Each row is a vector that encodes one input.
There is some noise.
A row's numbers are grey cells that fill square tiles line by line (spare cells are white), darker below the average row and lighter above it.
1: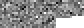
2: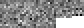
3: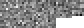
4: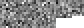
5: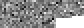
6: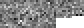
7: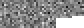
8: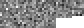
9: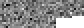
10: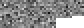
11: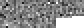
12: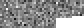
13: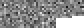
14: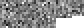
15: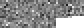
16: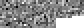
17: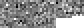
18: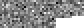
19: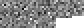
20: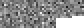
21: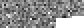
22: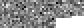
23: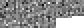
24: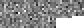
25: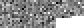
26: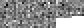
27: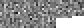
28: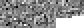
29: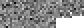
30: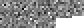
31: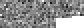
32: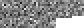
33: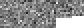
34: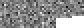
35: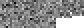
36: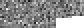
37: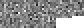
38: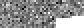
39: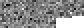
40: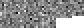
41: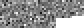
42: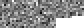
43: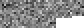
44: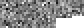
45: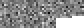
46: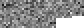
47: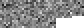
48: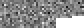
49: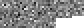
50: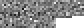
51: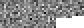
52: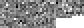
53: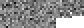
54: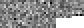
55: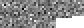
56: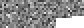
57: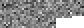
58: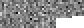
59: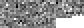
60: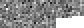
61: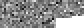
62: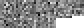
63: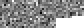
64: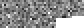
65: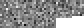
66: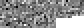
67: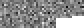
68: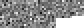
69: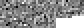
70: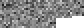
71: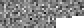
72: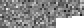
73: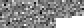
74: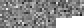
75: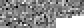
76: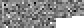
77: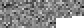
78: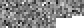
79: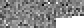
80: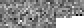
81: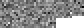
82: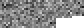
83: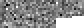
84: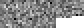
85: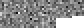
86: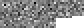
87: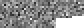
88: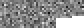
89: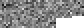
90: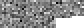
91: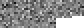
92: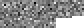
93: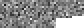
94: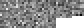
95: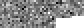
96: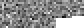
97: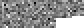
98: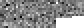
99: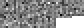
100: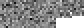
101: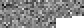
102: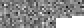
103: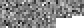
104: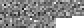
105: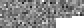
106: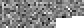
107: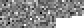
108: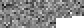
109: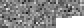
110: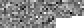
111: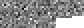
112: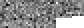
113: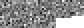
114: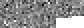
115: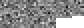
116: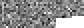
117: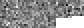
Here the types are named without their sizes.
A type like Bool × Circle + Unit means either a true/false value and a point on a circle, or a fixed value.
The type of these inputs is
(Label + Line) × (Tree + Unit).
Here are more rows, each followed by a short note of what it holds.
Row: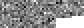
a label and a node of a tree
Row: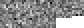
a point on a line and a node of a tree
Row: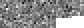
a point on a line and a node of a tree
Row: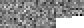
a point on a line and a node of a tree
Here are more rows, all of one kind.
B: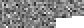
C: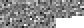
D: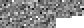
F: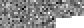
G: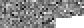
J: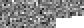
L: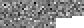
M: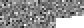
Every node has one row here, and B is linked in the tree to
F, J and L.
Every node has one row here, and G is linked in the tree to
D.
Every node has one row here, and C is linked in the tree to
M.
